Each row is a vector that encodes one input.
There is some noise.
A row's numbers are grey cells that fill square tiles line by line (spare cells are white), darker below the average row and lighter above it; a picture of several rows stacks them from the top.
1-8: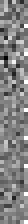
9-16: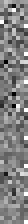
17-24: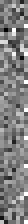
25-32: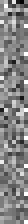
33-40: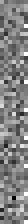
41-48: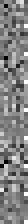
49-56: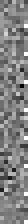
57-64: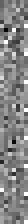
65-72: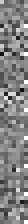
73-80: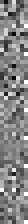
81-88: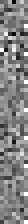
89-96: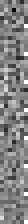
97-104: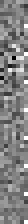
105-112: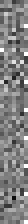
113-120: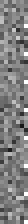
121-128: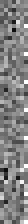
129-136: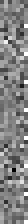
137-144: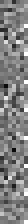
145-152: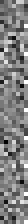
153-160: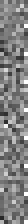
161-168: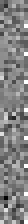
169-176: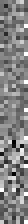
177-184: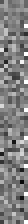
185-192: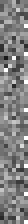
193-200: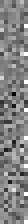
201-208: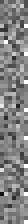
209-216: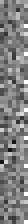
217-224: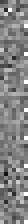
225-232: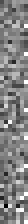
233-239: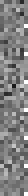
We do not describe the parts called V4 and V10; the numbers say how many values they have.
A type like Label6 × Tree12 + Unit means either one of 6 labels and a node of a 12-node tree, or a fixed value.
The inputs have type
Line5 + Line6 × (Line6 + V10) + V4.
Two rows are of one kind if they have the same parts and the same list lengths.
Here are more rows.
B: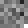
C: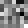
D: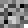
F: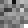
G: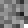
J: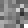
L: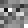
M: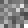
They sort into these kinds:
B, C, G
D, J, M
F
L

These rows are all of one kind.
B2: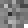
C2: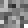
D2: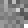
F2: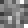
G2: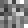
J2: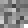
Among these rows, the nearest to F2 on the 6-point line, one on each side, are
B2 and D2.
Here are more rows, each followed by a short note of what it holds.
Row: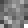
a point on a 6-point line and a value of V10
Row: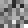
a point on a 5-point line
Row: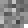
a point on a 6-point line and a value of V10
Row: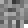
a point on a 5-point line
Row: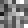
a point on a 6-point line and a value of V10
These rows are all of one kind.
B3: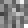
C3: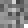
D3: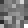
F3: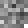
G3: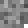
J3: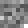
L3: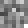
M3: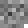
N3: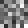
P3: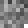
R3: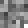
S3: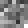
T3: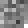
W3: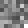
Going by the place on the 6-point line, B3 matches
C3, L3, M3 and W3.
